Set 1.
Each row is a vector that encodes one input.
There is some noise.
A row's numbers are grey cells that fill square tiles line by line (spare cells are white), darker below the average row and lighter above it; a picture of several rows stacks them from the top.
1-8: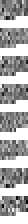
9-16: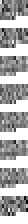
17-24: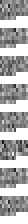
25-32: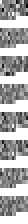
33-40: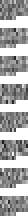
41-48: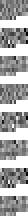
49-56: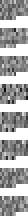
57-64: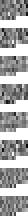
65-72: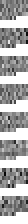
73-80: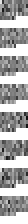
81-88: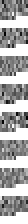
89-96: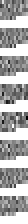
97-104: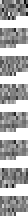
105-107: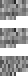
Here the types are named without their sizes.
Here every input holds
either a point on a line, or three true/false values.
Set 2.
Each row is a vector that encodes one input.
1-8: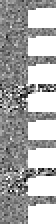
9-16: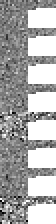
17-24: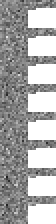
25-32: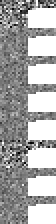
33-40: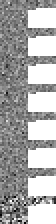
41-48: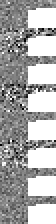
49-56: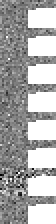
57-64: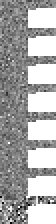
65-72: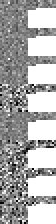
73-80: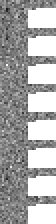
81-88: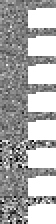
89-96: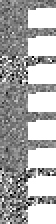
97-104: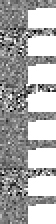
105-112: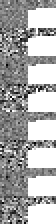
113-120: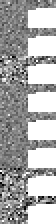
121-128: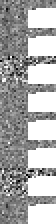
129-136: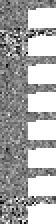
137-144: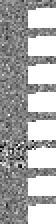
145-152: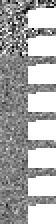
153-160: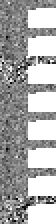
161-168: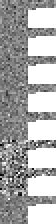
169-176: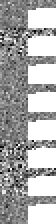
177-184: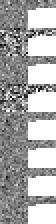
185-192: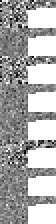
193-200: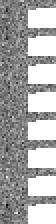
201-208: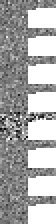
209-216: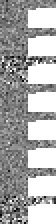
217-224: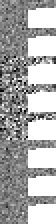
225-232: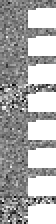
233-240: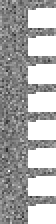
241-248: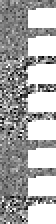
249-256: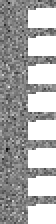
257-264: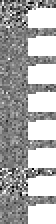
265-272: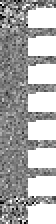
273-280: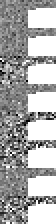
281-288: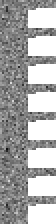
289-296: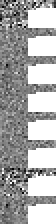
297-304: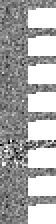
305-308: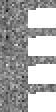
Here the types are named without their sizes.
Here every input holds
either a point on a circle, or four true/false values.
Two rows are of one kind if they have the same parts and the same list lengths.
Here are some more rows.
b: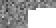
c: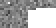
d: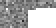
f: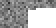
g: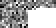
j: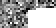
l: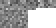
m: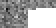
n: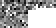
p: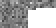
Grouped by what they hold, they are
b, c, d, f, l, m, p
g, j, n

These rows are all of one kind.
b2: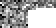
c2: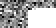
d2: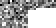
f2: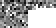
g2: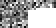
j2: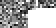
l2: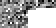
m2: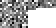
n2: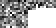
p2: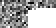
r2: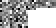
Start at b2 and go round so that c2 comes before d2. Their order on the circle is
b2, c2, g2, r2, m2, d2, l2, j2, p2, f2, n2.
